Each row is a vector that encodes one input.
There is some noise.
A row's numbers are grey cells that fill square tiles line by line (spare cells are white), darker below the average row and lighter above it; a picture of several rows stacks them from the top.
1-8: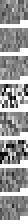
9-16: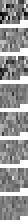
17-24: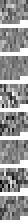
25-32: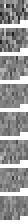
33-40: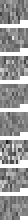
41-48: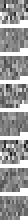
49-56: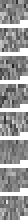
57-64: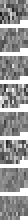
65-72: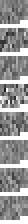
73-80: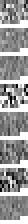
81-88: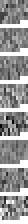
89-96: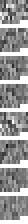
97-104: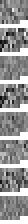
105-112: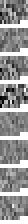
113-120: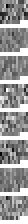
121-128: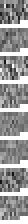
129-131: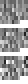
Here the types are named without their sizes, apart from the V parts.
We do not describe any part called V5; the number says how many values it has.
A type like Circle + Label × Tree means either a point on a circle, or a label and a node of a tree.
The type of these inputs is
List(Bool × V5 + Line).
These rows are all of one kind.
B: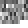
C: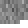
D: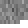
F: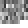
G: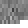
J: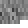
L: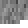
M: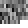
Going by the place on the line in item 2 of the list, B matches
G and L.
